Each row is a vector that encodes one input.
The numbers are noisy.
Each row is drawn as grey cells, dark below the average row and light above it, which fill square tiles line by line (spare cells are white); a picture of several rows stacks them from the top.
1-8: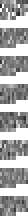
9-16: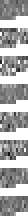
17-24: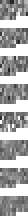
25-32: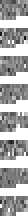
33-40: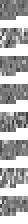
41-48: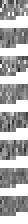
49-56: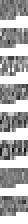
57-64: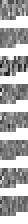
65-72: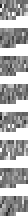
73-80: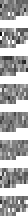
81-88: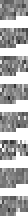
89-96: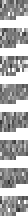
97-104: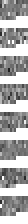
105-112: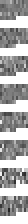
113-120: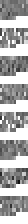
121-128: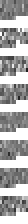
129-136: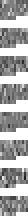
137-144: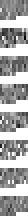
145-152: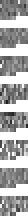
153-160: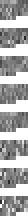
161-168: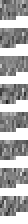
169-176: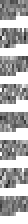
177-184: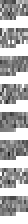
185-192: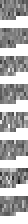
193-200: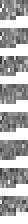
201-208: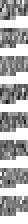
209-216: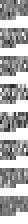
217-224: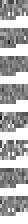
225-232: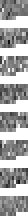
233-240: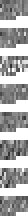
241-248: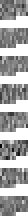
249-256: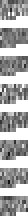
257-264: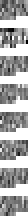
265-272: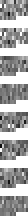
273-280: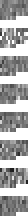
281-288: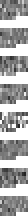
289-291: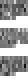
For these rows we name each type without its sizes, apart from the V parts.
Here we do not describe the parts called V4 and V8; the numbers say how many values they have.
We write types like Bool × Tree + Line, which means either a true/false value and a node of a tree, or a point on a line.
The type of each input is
(Bool × Circle + V8) × V4.
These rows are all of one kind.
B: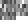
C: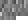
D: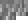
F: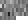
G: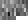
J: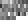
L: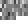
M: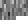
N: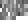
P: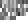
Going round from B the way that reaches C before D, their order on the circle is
B, C, N, M, G, L, F, J, D, P.
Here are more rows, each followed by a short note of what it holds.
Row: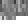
a value of V4 and a value of V8
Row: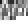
a value of V4 and a value of V8
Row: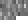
a point on a circle, a true/false value and a value of V4
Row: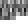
a value of V4 and a value of V8
